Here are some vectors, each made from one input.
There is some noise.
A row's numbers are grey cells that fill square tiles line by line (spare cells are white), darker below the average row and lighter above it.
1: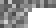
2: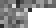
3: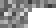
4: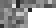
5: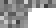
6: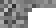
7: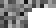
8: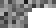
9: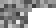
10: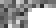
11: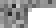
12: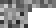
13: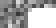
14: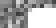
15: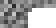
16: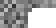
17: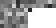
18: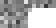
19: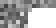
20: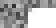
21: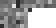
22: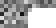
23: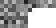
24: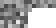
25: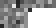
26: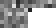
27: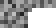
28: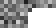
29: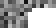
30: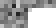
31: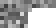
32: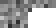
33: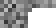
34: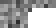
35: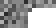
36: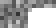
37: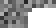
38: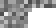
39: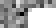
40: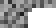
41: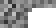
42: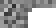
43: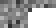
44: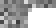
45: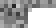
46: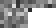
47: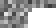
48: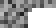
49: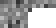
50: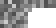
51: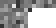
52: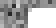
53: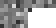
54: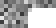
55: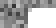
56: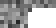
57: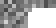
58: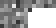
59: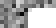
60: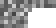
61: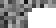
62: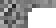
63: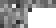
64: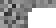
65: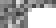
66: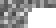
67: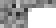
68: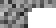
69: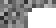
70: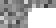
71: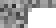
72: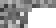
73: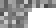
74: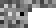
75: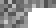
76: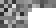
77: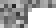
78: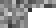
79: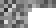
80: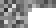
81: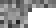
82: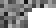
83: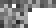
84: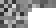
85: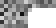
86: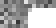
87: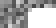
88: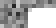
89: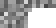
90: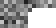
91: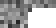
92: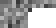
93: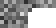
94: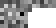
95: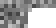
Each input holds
a point on a 7-point line and three true/false values.
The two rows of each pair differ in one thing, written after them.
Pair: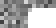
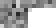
one of the three true/false values
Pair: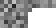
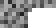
the place on the 7-point line
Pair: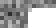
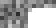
the place on the 7-point line
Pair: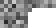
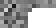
the place on the 7-point line
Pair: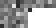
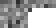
one of the three true/false values
